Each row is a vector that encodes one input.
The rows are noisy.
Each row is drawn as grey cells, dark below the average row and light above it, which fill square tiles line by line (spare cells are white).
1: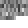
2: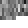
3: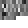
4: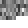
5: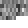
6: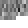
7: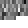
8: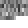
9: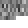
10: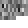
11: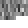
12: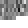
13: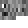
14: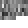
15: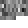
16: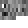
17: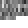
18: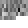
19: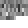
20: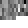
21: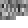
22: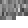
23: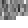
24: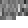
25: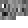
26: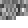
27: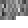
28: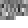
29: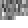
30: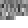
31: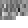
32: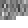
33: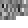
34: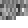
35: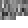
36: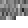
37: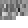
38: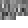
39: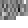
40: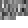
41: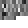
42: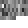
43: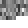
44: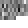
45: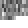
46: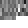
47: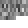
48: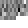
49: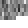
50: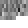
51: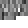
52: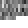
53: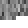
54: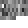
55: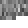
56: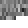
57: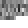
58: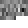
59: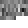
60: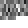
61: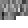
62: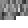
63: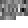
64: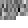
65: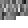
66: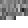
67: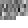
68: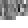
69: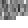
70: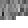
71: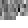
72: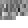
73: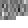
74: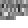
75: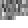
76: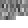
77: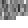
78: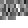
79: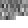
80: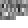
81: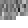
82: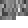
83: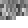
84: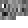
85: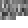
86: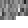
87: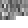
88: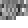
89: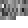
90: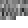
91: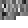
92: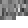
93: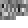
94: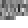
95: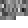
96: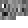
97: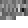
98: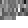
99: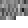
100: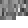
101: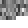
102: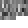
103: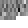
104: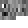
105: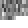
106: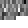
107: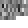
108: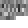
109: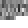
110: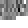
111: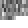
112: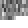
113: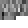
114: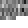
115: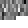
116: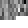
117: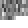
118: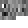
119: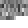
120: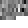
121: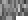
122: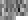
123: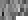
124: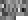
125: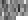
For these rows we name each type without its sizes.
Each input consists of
a true/false value, together with a list of points on a line.
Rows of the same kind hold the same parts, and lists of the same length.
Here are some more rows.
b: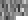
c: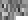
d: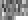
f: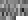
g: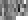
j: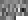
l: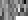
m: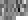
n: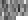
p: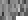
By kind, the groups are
b, g, n
c, f, m, p
d
j, l

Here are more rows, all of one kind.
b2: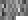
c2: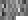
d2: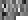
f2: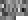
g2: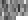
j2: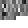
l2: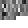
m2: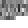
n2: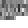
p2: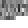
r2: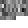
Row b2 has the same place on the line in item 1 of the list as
c2, m2, n2 and p2.
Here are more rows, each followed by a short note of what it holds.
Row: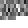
a true/false value, together with the empty list
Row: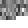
a true/false value, together with a list of one item
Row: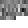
a true/false value, together with a list of three items
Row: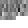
a true/false value, together with a list of three items
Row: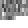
a true/false value, together with the empty list
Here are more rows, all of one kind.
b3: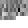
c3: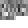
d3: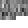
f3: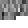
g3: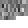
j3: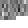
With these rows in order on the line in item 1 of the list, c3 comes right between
f3 and g3.
